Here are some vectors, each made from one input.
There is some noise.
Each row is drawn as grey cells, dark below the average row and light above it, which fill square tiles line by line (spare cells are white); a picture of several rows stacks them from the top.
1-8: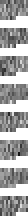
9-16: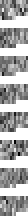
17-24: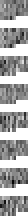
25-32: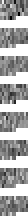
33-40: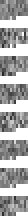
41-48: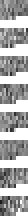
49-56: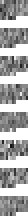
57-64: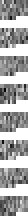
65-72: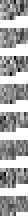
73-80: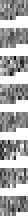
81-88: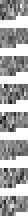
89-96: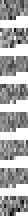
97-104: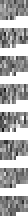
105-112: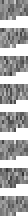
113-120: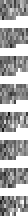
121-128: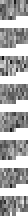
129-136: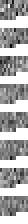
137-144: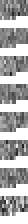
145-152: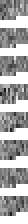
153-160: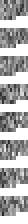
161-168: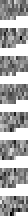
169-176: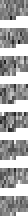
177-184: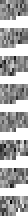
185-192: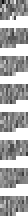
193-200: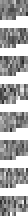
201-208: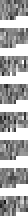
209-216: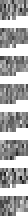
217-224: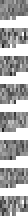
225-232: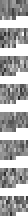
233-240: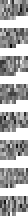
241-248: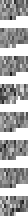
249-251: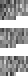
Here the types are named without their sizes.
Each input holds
a true/false value, together with either a point on a circle, or a point on a line.
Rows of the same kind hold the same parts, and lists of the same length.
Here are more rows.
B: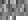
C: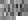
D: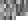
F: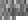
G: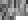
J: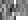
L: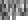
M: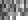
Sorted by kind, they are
B, C, F, J, L, M
D, G

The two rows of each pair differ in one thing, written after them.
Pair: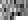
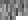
the place on the circle
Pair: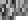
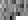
the true/false value
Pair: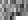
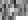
the true/false value
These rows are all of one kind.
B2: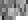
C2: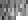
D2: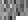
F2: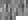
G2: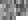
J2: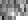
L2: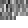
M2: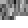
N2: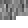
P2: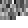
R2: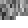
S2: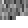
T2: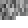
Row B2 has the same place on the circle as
C2, F2, L2 and N2.
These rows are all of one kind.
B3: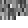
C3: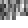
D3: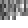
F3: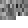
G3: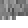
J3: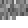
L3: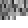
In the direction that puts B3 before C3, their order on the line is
G3, B3, D3, J3, C3, L3, F3.
